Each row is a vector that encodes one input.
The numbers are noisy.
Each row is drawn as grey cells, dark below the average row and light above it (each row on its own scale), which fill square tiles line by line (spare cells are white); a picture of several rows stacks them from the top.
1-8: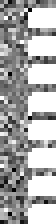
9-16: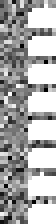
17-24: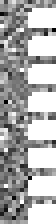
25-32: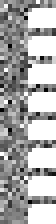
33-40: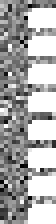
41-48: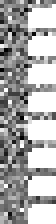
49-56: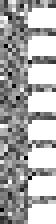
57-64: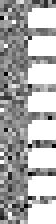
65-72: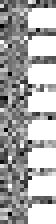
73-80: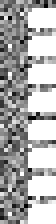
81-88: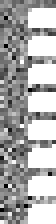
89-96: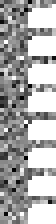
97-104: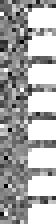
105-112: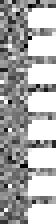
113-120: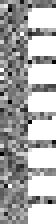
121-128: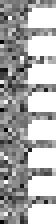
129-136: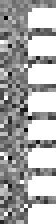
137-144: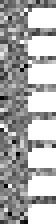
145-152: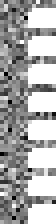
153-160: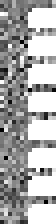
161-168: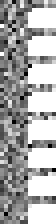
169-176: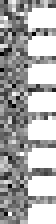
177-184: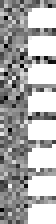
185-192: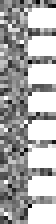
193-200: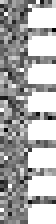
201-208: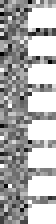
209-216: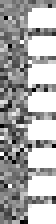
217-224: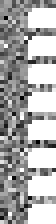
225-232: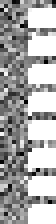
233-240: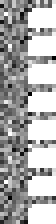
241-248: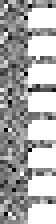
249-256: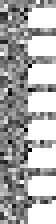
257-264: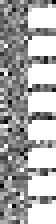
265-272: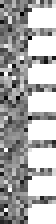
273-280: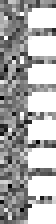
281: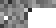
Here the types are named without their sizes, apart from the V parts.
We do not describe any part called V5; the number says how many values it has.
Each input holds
a label, together with either a label and a point on a line, or a value of V5.
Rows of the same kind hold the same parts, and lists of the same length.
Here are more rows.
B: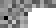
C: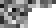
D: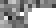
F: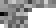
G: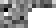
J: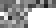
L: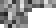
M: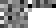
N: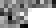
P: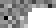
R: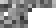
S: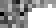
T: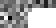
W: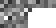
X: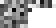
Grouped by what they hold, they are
B, C, D, F, G, J, L, M, P, R, T, W, X
N, S

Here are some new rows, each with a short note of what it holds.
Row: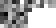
two labels and a point on a line
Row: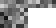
a label and a value of V5
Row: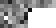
two labels and a point on a line
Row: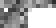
a label and a value of V5
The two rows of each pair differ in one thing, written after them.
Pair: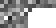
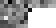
one of the two labels
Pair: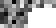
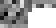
the place on the line
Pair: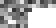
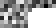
one of the two labels
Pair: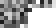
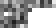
the place on the line
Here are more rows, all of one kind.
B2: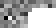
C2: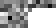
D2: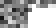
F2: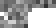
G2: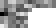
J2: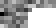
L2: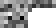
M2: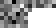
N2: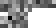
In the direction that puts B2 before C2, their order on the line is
B2, C2, F2, G2, L2, D2, M2, N2, J2.
